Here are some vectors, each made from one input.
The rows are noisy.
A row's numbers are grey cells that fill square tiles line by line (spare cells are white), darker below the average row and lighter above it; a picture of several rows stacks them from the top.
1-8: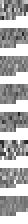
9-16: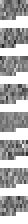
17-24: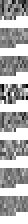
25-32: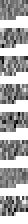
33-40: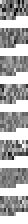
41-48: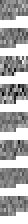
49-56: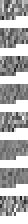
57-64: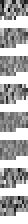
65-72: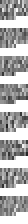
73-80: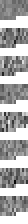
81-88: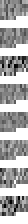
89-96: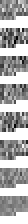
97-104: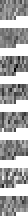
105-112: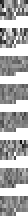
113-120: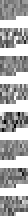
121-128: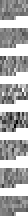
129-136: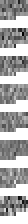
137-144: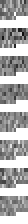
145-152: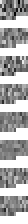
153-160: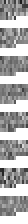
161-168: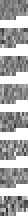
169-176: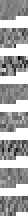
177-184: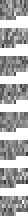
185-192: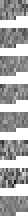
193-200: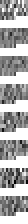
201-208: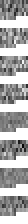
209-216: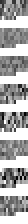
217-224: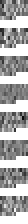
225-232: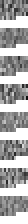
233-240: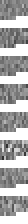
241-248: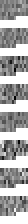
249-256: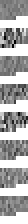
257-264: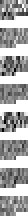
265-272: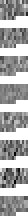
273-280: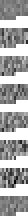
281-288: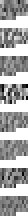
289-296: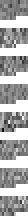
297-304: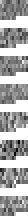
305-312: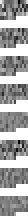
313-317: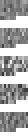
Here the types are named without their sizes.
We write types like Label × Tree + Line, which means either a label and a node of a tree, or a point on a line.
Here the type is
Bool × Bool × Bool × (Circle + Unit) + Tree.
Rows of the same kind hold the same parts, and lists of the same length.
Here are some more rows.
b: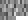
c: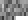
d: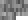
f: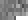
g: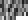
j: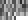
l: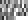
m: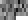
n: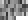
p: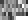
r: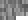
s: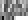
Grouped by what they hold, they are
b, c, m, n
d, f, g, r, s
j, l, p

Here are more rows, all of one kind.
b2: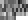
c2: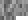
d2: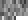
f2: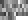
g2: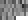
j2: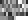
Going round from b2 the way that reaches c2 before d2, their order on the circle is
b2, g2, j2, c2, d2, f2.
